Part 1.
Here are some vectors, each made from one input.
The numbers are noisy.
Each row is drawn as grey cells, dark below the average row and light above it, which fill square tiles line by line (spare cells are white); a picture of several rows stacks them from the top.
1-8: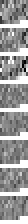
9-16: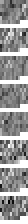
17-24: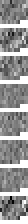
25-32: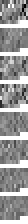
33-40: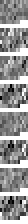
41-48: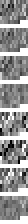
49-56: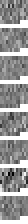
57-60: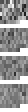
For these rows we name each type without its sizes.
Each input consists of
a point on a line, together with either a fixed value, or four true/false values.
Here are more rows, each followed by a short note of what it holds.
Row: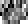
a point on a line
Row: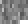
a point on a line
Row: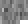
a point on a line
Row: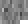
a point on a line
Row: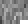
a point on a line and four true/false values
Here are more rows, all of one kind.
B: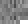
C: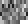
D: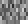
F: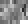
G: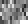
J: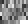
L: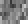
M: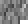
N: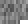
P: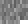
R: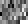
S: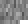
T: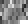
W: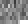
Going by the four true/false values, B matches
L, P, S and W.
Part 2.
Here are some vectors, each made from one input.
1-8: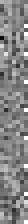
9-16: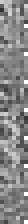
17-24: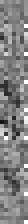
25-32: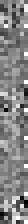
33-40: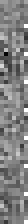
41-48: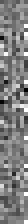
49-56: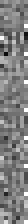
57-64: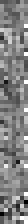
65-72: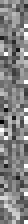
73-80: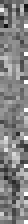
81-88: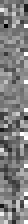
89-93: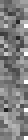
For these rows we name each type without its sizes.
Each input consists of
a list of points on a line.
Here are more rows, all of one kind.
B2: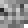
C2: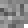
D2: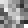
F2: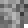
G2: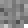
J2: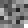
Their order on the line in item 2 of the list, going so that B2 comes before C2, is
D2, G2, B2, F2, C2, J2.
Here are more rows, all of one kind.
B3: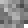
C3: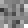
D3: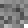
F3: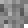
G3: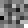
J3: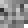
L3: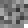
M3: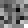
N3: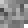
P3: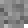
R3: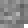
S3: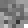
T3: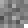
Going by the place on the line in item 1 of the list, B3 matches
L3, R3 and S3.
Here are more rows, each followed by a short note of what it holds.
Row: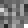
a list of one item
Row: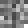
a list of one item
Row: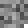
a list of two items
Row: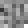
a list of two items
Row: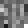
a list of one item
